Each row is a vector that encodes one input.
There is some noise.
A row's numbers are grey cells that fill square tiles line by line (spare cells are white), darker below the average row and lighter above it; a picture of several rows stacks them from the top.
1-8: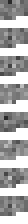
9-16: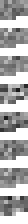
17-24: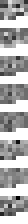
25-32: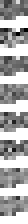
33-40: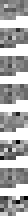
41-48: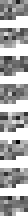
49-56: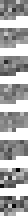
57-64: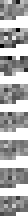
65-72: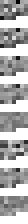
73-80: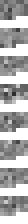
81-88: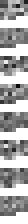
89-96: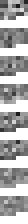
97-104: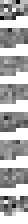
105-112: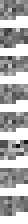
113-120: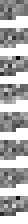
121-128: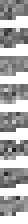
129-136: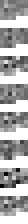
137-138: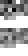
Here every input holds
a list of up to two points on a 4-point line.
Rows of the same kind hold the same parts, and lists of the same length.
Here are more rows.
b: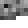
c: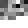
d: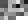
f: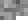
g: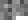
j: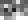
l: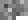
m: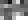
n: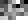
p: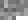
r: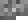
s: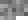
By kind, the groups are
b, g, m, r
c, d, n
f, j, l, p, s

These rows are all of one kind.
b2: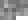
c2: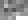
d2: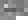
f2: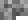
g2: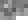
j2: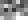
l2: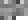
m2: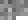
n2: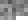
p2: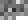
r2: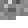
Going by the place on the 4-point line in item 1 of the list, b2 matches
c2, d2 and j2.
